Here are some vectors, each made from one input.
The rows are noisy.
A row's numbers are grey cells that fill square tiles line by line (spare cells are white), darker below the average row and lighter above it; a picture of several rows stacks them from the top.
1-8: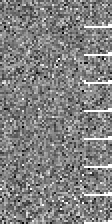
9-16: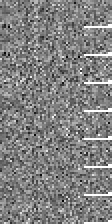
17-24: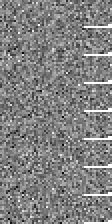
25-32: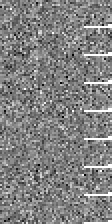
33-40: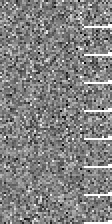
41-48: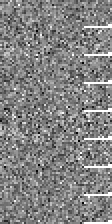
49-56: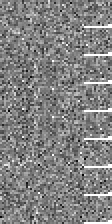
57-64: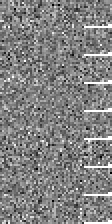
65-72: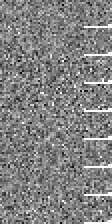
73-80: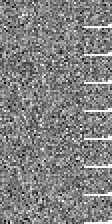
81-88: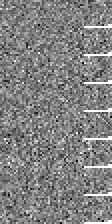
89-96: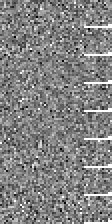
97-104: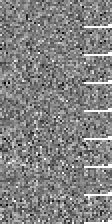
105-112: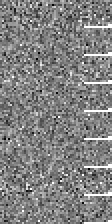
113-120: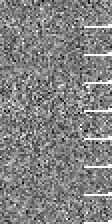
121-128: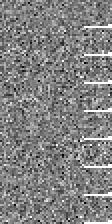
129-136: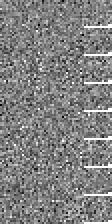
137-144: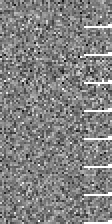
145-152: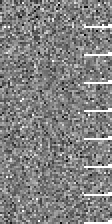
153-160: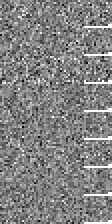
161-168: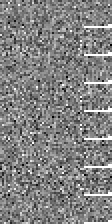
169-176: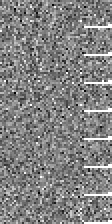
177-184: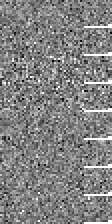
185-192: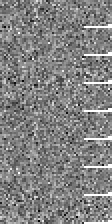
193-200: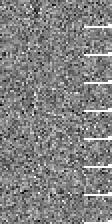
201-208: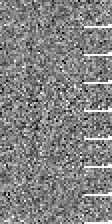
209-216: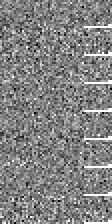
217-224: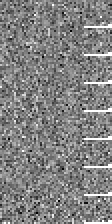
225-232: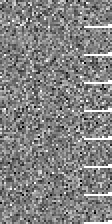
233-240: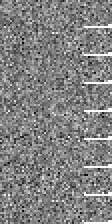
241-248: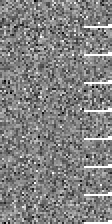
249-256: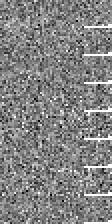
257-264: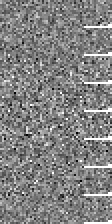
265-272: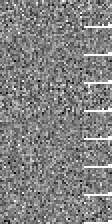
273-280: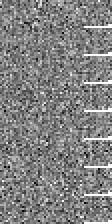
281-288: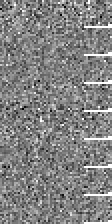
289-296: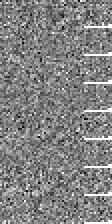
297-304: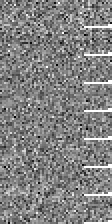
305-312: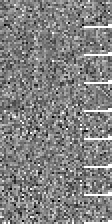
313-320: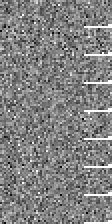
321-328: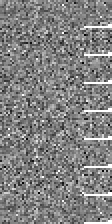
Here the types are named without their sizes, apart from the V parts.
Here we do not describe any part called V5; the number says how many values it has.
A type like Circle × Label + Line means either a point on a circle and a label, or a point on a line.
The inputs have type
Bool × Label × Line × (Line + V5).
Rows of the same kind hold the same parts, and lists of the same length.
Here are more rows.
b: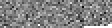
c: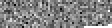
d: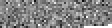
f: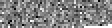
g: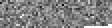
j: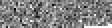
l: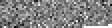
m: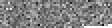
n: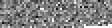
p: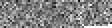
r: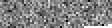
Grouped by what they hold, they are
b, c, d, g, l, m, r
f, j, n, p

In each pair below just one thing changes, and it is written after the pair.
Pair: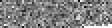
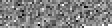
the value of V5
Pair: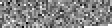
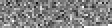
the place on the line
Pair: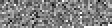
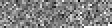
the true/false value
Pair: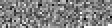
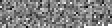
the label
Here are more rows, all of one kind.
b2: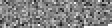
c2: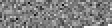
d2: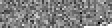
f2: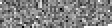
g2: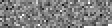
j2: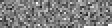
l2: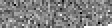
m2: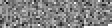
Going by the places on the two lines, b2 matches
f2 and m2.
